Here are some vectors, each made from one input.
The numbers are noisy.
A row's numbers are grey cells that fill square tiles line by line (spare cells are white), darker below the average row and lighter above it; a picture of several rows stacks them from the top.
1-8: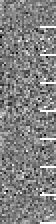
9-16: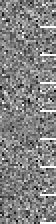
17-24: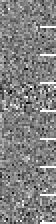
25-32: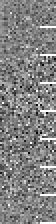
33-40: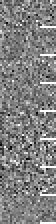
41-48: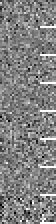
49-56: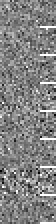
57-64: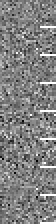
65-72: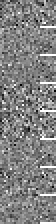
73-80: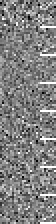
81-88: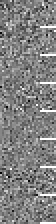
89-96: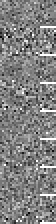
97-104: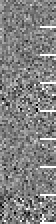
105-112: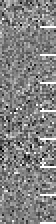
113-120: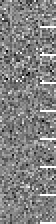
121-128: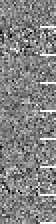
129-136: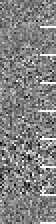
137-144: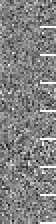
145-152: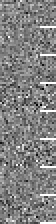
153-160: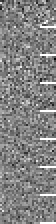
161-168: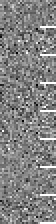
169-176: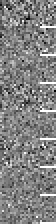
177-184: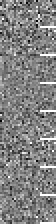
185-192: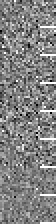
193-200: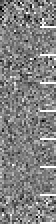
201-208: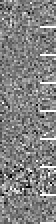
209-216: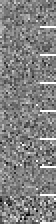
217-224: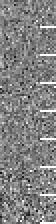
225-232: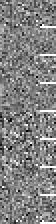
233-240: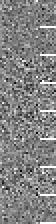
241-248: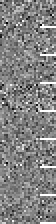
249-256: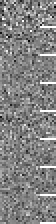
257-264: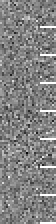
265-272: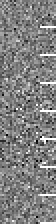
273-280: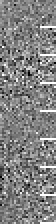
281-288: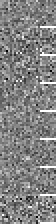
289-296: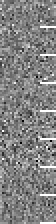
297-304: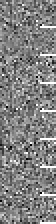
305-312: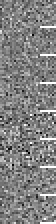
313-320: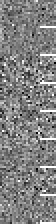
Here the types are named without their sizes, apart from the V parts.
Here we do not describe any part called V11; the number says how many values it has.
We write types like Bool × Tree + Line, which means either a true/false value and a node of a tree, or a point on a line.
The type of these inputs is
List(Line) × (Tree + V11).
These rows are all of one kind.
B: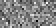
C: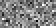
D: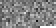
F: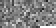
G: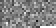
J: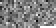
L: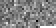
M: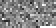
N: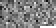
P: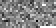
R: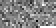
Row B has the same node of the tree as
M, P and R.
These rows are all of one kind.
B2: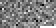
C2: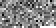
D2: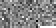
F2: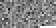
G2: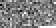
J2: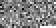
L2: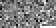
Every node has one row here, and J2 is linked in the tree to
G2.
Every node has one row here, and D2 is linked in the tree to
C2 and F2.
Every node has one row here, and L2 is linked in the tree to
B2.
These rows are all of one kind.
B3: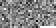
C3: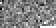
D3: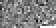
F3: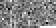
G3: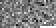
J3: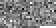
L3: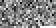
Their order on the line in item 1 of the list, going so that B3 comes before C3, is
B3, F3, J3, D3, C3, L3, G3.
